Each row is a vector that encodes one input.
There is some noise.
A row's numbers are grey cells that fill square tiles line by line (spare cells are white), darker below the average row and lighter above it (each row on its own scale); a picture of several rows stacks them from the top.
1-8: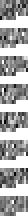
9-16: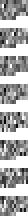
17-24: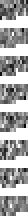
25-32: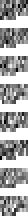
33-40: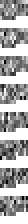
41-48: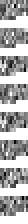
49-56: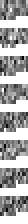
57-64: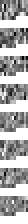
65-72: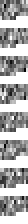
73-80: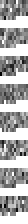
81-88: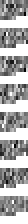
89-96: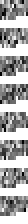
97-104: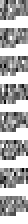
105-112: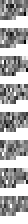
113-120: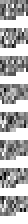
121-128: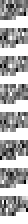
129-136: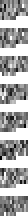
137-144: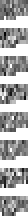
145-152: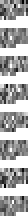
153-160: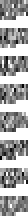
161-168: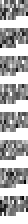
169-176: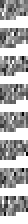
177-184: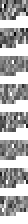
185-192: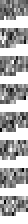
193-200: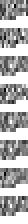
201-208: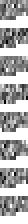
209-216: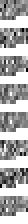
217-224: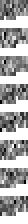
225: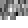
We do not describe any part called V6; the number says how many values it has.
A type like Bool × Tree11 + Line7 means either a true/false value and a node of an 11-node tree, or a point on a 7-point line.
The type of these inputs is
Line5 + Line7 × List2(V6).
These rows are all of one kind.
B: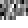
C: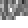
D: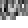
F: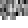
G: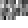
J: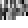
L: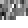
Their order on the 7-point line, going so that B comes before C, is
B, L, J, G, C, D, F.
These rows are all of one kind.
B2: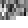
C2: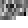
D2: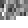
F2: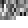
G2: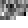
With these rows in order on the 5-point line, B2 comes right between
D2 and G2.
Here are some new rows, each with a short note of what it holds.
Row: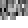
a point on a 7-point line, together with a list of one item
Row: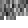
a point on a 7-point line, together with the empty list
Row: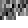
a point on a 7-point line, together with the empty list
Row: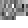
a point on a 7-point line, together with a list of two items
